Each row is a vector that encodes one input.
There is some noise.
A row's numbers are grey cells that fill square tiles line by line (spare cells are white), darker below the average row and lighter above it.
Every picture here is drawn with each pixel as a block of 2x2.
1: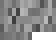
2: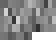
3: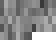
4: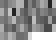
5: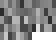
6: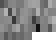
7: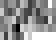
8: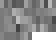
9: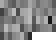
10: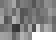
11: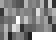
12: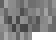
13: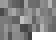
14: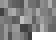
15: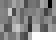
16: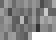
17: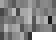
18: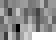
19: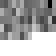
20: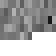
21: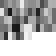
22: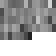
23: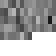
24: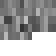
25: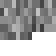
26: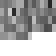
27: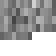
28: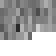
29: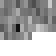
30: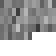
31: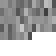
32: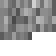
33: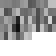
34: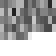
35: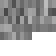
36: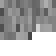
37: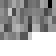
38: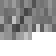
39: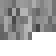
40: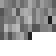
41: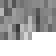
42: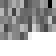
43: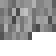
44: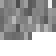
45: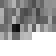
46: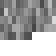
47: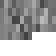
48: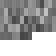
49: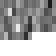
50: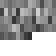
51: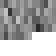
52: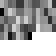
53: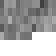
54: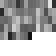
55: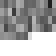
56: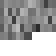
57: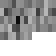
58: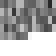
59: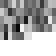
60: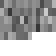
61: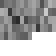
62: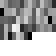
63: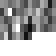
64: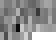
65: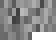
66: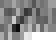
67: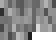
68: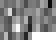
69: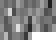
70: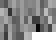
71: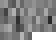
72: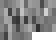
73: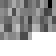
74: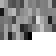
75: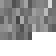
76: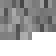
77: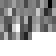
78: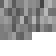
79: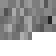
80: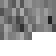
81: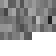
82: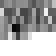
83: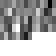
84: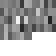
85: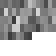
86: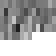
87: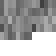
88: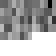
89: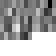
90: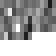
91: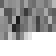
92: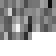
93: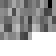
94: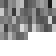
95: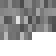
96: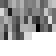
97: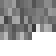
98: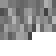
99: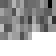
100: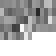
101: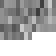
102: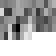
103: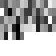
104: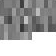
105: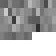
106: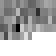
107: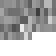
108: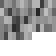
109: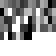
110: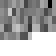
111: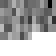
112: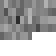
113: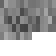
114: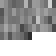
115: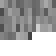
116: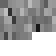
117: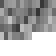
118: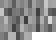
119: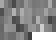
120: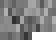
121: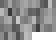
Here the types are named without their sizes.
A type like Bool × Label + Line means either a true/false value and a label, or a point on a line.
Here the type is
(Circle + Unit) × Tree + Line.
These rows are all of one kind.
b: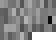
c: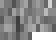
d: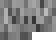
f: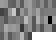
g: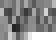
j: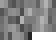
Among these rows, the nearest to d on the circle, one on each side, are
c and j.
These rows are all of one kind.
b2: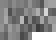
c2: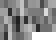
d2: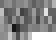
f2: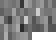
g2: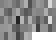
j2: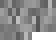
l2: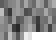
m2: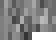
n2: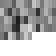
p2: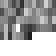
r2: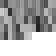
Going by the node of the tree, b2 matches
c2 and r2.
